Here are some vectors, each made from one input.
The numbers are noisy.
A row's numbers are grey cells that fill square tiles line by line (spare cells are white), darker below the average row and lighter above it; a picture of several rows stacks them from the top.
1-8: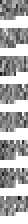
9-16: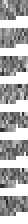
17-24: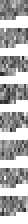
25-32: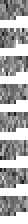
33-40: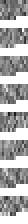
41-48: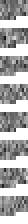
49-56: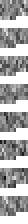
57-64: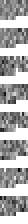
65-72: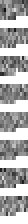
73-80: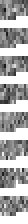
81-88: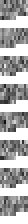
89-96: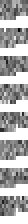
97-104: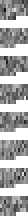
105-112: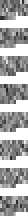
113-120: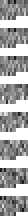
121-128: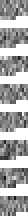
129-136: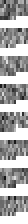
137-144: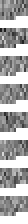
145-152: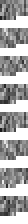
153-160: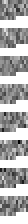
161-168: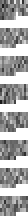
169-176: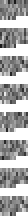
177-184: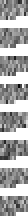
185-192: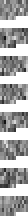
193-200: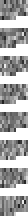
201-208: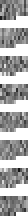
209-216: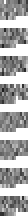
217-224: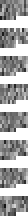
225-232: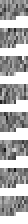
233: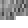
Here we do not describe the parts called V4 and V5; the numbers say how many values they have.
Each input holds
either a node of an 8-node tree and a value of V5, or a node of a 9-node tree, or a true/false value and a value of V4.
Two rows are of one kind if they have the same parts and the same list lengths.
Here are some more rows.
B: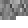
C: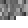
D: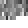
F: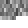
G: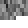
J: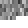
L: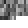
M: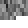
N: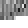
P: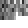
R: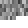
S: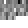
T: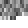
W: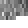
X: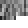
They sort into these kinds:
B, D, F, J, R, S, T, W
C, G, L, M, P, X
N

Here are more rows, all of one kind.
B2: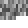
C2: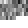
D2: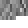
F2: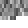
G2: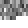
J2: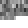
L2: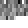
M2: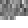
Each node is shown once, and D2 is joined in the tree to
L2 and M2.
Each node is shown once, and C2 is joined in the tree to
L2.
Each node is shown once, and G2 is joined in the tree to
F2.
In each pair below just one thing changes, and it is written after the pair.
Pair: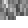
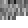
the value of V4
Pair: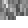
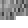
the value of V4
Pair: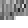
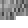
the true/false value
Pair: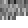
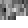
the value of V4
